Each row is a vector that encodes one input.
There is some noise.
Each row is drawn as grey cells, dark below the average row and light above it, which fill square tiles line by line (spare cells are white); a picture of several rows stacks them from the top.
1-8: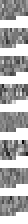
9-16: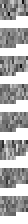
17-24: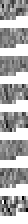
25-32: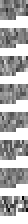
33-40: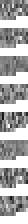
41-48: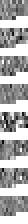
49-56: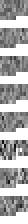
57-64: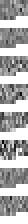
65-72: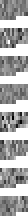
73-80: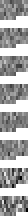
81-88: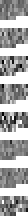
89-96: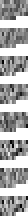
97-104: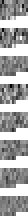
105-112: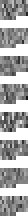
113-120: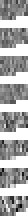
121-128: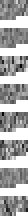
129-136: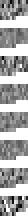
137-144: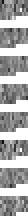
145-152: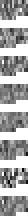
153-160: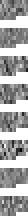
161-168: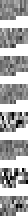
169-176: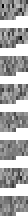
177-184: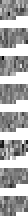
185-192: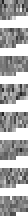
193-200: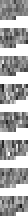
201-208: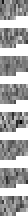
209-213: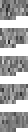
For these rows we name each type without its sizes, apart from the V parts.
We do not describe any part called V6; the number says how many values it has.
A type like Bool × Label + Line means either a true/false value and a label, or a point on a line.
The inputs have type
Bool × Bool × Bool × List(V6) + Line.
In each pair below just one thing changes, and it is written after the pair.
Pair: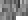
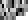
one of the three true/false values
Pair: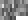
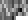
the value of V6 in item 2 of the list
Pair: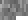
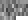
the value of V6 in item 2 of the list
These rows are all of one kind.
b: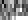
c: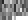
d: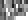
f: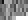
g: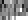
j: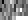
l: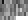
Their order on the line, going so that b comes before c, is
g, b, c, j, f, l, d.
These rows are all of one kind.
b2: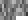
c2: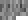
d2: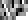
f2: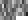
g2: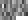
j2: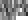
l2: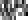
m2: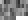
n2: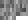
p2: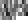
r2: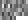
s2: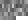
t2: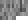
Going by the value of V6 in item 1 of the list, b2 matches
f2, g2, m2 and p2.
